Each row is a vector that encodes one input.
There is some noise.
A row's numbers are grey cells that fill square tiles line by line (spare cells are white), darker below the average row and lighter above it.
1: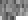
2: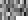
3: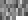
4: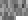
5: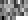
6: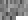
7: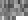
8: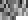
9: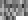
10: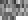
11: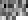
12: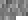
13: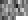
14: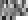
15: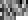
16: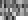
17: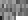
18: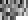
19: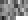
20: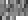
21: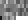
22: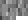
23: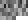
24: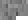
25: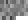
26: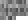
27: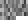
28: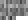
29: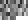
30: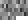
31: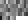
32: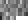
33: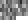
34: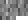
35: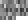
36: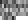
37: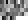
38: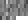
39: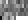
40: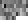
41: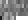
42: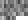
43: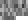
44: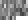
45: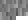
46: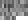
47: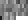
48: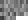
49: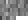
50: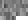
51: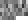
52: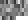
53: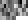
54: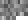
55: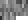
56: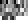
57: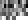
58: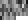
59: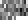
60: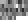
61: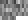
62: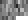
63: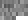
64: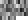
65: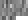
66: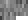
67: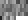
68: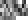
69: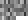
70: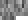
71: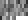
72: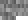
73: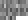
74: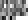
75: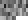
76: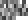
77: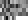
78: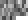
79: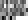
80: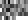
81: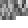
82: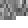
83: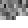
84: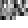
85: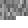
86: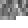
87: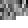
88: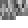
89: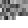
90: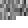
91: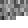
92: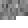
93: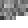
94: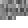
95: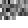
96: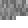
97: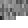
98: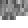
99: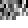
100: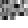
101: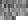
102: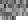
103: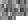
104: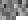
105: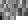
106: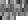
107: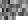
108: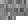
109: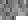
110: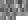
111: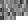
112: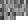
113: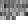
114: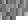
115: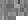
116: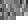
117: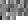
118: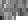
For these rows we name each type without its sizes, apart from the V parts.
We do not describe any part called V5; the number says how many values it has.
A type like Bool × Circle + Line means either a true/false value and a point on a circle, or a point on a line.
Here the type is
List(Bool × V5).
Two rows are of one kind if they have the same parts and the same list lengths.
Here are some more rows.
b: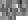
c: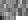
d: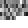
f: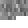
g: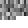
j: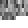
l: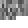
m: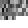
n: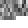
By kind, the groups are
b, d, f, g, j, l, n
c
m

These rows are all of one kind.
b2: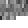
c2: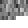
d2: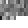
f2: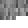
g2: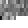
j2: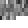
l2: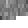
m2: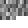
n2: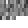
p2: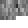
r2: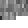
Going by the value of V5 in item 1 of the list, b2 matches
c2, l2 and n2.
